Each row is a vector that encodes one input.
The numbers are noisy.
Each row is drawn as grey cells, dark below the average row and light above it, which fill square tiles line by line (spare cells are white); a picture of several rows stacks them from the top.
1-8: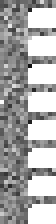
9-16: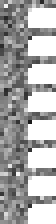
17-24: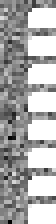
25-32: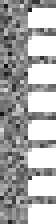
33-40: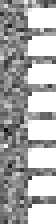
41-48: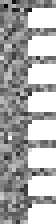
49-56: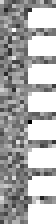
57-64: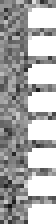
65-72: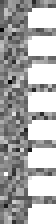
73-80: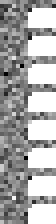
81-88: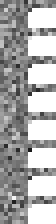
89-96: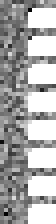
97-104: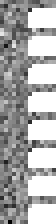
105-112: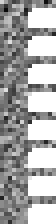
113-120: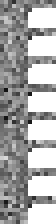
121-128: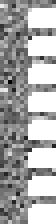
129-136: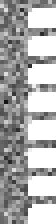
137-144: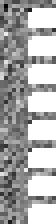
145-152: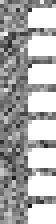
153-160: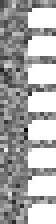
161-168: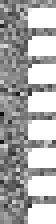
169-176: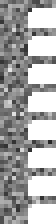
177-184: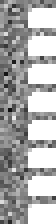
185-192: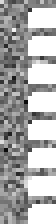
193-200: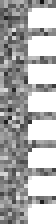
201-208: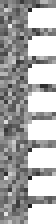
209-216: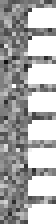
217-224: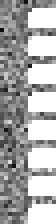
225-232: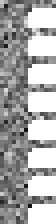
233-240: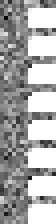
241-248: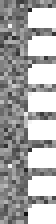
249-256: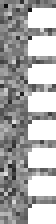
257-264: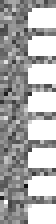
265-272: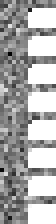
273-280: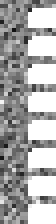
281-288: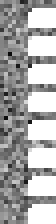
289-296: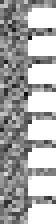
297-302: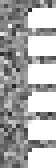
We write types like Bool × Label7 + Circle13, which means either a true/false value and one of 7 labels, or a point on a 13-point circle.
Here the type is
(Label11 + Line9) × Tree17.
